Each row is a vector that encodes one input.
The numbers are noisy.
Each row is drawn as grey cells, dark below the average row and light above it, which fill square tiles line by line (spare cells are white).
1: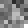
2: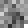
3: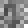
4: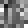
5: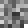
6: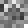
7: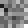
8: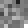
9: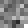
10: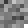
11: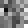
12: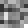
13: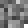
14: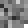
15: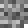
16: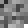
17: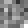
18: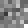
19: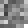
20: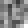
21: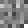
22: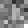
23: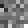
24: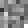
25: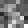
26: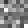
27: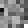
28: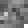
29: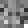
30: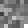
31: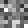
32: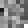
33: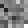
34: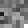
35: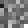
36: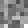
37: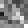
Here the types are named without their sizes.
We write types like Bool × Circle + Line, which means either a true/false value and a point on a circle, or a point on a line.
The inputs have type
Circle × Line.
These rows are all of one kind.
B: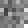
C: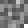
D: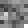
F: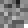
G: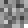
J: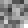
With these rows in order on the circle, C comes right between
B and G.
